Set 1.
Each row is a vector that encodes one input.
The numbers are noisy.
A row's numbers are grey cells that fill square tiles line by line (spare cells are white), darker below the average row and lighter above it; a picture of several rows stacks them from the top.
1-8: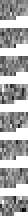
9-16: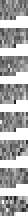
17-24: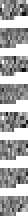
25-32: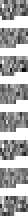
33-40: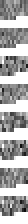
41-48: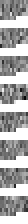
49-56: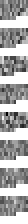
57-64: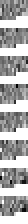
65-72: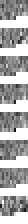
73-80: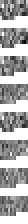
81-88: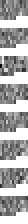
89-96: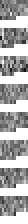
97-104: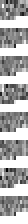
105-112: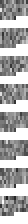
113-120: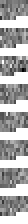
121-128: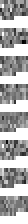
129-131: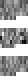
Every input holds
a true/false value, together with either a point on a 4-point line, or a point on a 9-point line.
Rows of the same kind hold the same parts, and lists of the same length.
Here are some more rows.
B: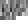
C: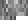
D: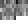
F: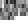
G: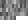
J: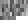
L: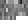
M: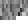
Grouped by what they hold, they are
B, D, F, J, M
C, G, L

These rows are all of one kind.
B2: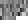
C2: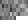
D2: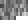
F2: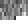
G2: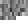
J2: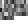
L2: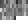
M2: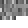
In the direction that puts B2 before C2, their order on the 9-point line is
B2, G2, C2, J2, D2, F2, L2, M2.
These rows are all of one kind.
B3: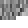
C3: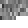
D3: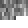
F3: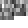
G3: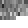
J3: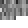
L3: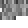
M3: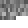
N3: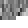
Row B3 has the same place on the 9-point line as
F3 and N3.
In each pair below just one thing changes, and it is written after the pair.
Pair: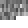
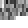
the true/false value
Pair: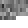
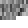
the place on the 9-point line
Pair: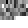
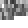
the place on the 9-point line
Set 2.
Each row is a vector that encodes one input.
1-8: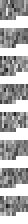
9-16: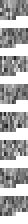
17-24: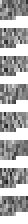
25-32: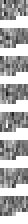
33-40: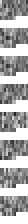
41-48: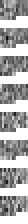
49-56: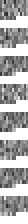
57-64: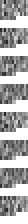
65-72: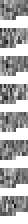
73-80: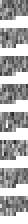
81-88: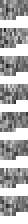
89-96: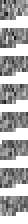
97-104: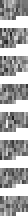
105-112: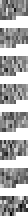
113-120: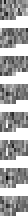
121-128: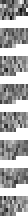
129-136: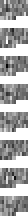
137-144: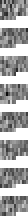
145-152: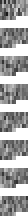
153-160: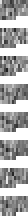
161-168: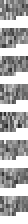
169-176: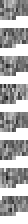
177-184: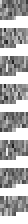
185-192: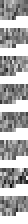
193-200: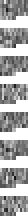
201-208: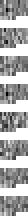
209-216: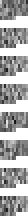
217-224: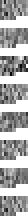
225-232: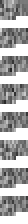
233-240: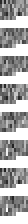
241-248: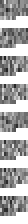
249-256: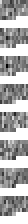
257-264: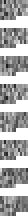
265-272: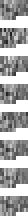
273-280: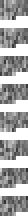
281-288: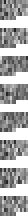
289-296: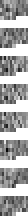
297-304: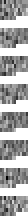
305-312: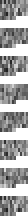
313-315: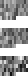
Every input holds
either a point on a 9-point line, or a list of up to two points on a 9-point circle.
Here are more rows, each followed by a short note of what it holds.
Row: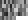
a point on a 9-point line
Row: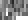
a list of one item
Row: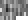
a list of two items
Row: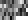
the empty list
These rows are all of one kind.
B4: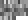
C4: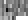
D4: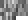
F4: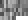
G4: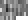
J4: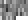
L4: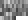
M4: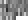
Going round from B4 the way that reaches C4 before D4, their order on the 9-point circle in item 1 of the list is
B4, L4, G4, F4, C4, M4, J4, D4.
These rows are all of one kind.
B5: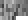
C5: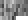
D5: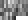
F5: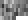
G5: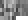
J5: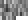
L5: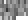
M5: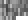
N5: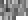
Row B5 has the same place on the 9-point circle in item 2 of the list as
C5, D5 and G5.
